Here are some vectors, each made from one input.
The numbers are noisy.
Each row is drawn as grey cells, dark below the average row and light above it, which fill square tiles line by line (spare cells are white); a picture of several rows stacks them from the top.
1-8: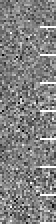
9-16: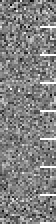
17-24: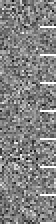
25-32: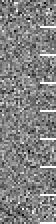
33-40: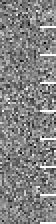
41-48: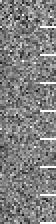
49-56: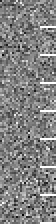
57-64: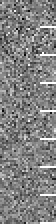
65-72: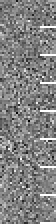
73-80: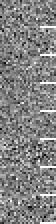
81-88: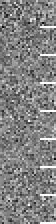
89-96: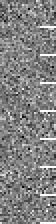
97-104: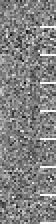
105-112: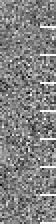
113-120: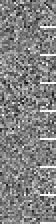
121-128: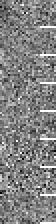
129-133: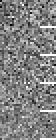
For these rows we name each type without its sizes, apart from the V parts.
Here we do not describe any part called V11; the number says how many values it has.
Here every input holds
a value of V11, together with either a point on a circle and a true/false value, or a fixed value.
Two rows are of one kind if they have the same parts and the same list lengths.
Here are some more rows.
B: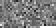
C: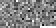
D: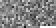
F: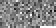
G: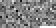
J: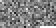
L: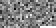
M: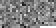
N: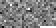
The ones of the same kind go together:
B, D, G, J
C, F, L, M, N

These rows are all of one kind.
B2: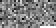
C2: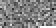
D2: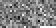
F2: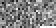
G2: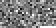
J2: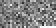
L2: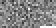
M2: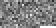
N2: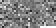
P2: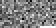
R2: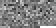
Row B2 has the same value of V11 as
C2, G2, N2 and P2.
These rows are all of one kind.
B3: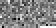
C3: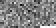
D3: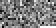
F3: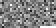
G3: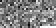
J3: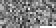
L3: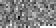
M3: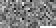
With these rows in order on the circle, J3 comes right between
F3 and M3.
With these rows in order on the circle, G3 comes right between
C3 and L3.
